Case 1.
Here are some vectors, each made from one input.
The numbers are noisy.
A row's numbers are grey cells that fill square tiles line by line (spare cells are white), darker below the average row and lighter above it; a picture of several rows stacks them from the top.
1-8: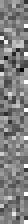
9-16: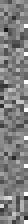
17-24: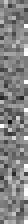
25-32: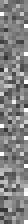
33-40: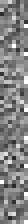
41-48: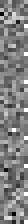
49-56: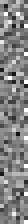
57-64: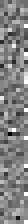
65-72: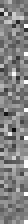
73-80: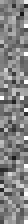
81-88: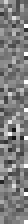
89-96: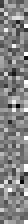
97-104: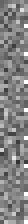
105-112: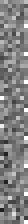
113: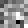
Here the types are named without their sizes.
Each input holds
a true/false value, together with either a point on a circle, or a label.
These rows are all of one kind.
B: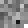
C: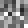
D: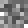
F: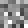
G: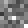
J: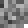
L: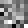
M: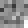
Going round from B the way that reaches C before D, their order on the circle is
B, M, F, C, D, J, G, L.
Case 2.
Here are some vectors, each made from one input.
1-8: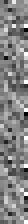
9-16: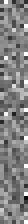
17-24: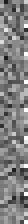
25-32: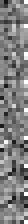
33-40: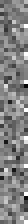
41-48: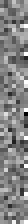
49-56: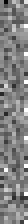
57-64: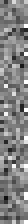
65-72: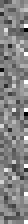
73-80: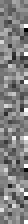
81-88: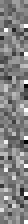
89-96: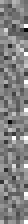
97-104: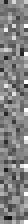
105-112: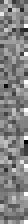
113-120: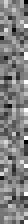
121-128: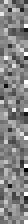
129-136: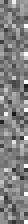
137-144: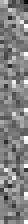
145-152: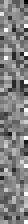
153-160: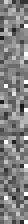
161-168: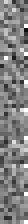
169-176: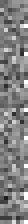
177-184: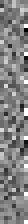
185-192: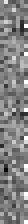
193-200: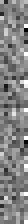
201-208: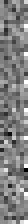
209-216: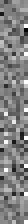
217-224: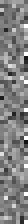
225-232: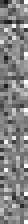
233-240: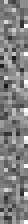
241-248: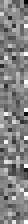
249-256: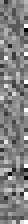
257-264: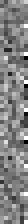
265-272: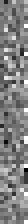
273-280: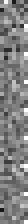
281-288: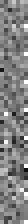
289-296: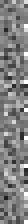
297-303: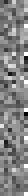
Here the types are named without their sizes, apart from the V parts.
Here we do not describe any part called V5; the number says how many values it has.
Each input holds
either a point on a circle, or a label and a value of V5.
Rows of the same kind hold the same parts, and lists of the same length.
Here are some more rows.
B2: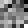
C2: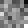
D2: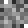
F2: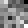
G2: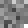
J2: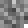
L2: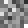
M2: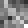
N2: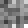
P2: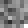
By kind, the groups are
B2, C2, D2, F2, L2, M2
G2, J2, N2, P2

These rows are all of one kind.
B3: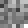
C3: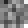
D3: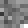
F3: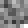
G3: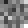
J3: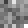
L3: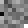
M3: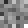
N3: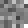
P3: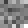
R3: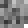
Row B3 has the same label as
D3, F3, G3 and P3.
